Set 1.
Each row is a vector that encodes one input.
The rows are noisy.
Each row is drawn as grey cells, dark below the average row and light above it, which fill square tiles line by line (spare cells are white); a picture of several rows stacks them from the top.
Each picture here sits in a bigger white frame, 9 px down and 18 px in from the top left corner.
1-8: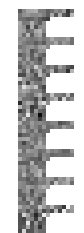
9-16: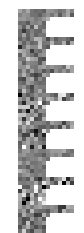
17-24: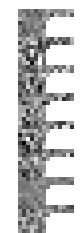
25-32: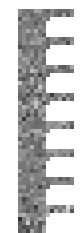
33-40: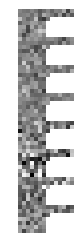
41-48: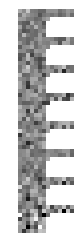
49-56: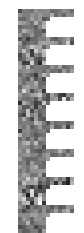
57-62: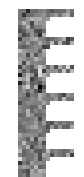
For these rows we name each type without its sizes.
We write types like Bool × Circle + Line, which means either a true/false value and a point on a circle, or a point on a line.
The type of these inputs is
Line.
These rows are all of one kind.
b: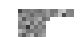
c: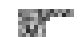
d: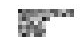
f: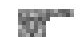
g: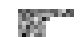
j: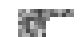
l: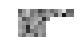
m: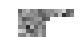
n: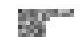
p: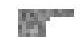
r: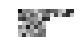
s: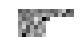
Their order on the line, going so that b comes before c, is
n, b, m, l, j, p, g, r, s, f, c, d.
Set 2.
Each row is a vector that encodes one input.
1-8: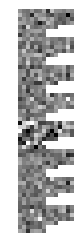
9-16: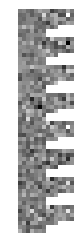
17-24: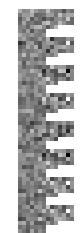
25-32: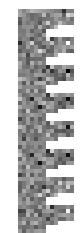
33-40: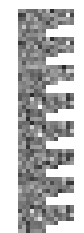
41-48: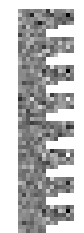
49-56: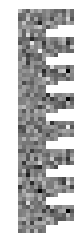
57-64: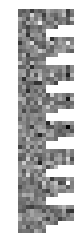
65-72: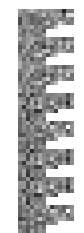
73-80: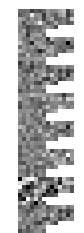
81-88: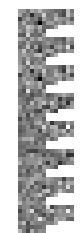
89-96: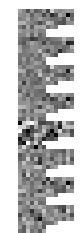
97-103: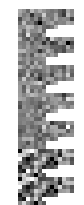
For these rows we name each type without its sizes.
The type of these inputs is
Bool × Bool × Bool × Bool + Unit.
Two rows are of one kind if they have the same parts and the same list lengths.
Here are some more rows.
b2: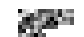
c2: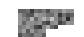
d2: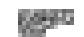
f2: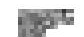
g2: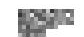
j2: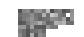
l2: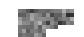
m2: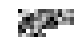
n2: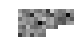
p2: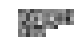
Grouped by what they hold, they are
b2, m2
c2, d2, f2, g2, j2, l2, n2, p2

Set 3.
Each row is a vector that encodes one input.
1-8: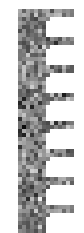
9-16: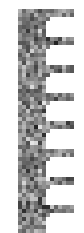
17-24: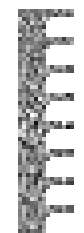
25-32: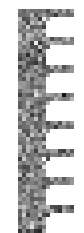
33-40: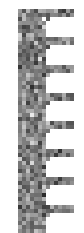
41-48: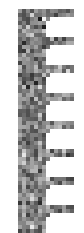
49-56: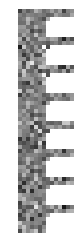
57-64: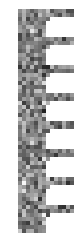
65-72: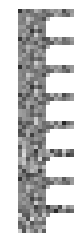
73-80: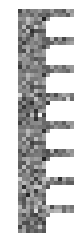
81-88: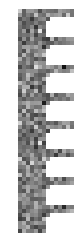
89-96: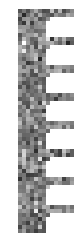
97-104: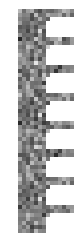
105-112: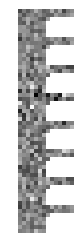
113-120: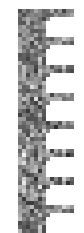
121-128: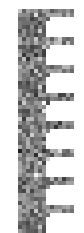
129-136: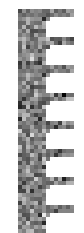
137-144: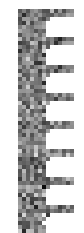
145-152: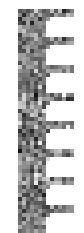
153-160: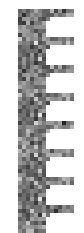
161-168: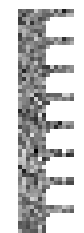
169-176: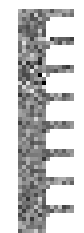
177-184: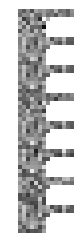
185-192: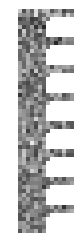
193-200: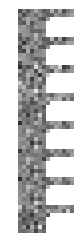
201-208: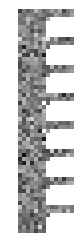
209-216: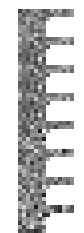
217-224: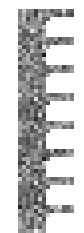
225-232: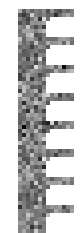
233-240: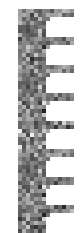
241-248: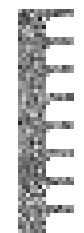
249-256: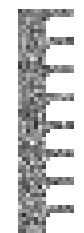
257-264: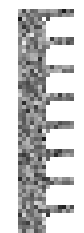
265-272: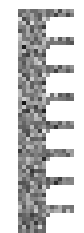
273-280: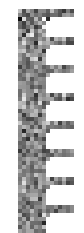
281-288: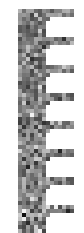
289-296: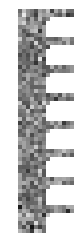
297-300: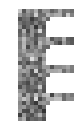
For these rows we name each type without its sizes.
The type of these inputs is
Label.
